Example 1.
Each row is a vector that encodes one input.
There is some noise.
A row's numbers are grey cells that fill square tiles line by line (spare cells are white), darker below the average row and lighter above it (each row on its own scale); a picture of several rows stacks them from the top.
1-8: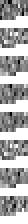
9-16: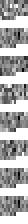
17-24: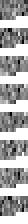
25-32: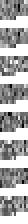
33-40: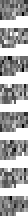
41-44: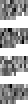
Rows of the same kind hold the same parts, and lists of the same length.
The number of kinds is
2.
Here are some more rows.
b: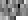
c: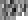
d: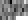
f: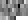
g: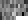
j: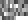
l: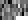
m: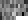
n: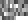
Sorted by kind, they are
b, c, d, f, g, l, m
j, n

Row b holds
a node of a 7-node tree.
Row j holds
a fixed value.
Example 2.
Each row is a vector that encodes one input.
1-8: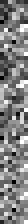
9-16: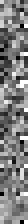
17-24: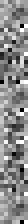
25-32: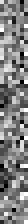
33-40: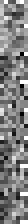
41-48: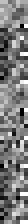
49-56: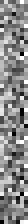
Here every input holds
a point on an 8-point line.
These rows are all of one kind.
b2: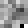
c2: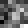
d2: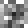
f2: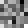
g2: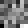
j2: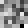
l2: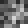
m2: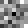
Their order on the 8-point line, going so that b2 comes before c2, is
f2, j2, b2, d2, m2, g2, l2, c2.
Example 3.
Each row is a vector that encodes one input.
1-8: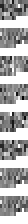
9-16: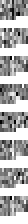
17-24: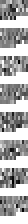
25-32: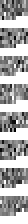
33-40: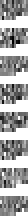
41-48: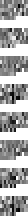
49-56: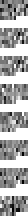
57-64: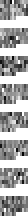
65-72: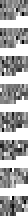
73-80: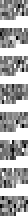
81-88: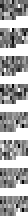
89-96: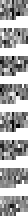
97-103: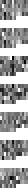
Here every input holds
four true/false values.
